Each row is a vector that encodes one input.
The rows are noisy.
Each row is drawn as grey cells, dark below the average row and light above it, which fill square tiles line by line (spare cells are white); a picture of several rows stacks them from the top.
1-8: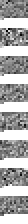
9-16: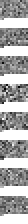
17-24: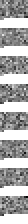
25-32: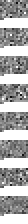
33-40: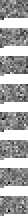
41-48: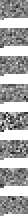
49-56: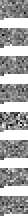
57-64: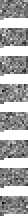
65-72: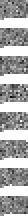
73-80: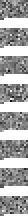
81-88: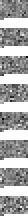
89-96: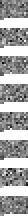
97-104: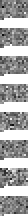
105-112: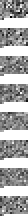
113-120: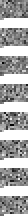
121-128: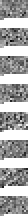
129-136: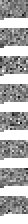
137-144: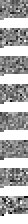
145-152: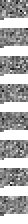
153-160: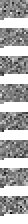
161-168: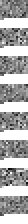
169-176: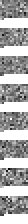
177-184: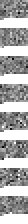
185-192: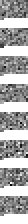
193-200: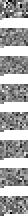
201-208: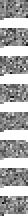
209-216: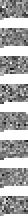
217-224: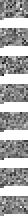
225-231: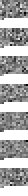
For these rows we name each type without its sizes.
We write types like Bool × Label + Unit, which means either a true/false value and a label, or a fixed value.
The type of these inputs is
(Label + Tree) × List(Line).
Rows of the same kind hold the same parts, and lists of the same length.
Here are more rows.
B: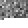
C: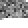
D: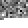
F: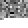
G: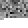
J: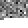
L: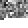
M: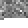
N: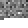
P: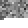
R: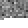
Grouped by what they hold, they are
B, R
C
D, J
F, G
L
M
N
P

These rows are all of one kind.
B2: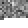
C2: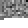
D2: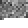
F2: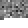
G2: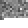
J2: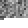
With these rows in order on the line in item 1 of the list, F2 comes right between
B2 and D2.
